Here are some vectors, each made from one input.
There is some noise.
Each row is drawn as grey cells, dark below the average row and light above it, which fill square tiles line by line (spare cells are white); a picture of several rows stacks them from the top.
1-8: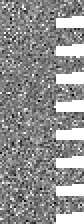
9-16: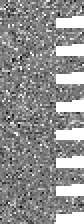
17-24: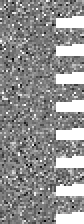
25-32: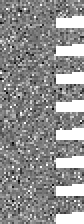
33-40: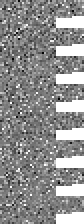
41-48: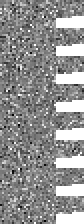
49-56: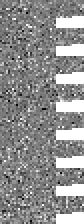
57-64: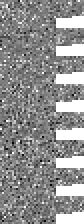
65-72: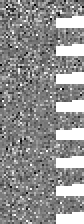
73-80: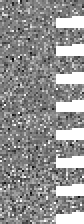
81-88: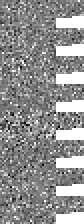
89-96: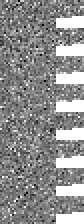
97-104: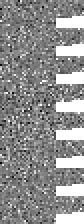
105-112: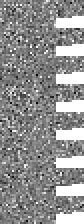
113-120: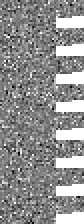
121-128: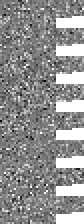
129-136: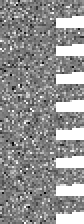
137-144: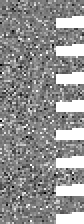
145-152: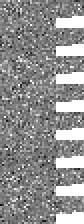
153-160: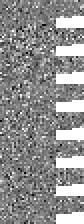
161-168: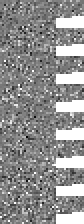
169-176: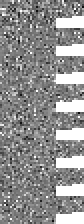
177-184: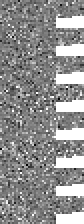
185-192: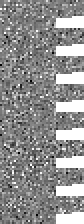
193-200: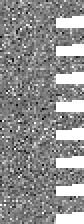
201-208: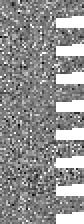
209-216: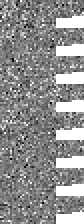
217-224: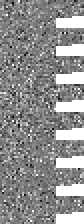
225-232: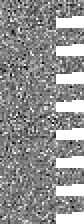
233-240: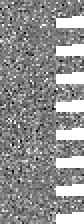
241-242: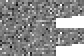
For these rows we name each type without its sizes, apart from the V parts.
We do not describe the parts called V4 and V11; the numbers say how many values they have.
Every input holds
either a node of a tree and a value of V4, or four true/false values and a value of V11.
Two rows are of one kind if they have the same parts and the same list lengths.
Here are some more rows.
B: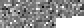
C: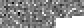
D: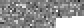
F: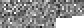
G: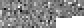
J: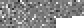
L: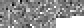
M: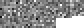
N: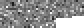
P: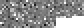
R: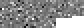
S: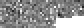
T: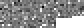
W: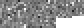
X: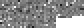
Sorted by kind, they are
B, C, D, F, L, N, S
G, J, M, P, R, T, W, X

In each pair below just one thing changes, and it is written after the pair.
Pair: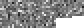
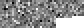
the value of V4
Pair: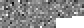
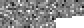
the value of V4
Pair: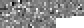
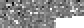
the node of the tree
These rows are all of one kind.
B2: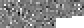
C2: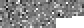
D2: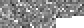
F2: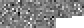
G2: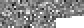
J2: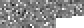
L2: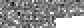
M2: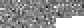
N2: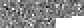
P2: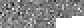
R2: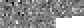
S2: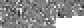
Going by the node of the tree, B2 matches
J2 and N2.
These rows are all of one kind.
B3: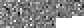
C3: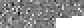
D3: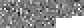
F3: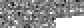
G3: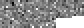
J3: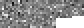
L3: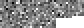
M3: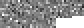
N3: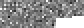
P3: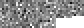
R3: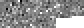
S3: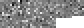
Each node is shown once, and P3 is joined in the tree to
N3.
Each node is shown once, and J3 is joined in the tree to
G3, M3 and S3.
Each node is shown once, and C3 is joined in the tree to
D3.
